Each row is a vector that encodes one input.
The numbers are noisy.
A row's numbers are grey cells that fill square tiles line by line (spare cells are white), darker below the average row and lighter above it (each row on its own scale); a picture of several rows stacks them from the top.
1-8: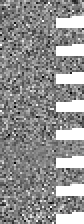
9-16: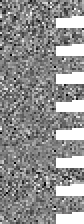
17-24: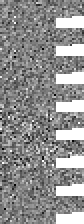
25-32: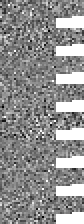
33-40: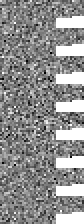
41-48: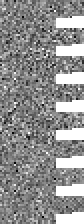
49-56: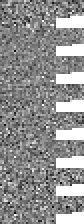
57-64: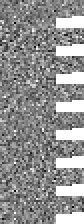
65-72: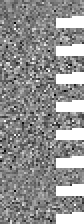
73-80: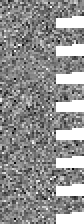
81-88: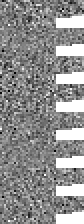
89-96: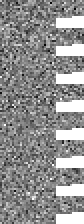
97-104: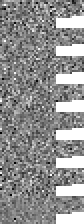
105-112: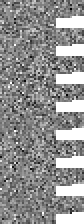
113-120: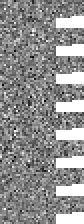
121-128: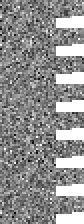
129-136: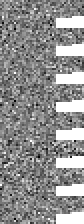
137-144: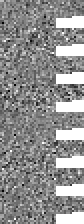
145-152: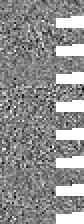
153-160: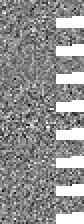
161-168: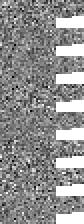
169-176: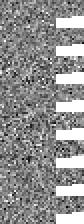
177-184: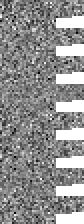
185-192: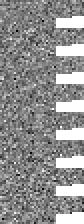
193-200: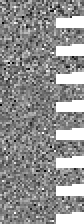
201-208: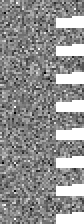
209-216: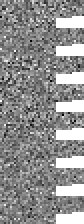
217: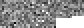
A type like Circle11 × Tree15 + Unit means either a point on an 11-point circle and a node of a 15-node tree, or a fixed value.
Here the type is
Bool × (Tree9 + Tree11) + Line6.
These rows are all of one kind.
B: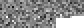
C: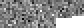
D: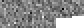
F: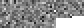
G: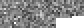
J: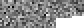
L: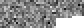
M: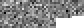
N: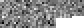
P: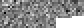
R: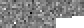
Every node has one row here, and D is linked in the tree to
C.
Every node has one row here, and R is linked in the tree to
G and M.
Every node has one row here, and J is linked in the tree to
B and P.
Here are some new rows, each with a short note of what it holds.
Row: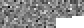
a node of an 11-node tree and a true/false value
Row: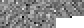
a node of an 11-node tree and a true/false value
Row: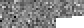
a point on a 6-point line
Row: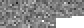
a node of a 9-node tree and a true/false value
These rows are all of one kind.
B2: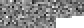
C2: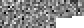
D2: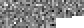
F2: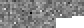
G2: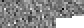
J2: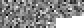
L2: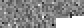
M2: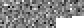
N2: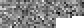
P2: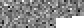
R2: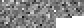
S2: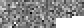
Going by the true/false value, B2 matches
F2, G2 and J2.
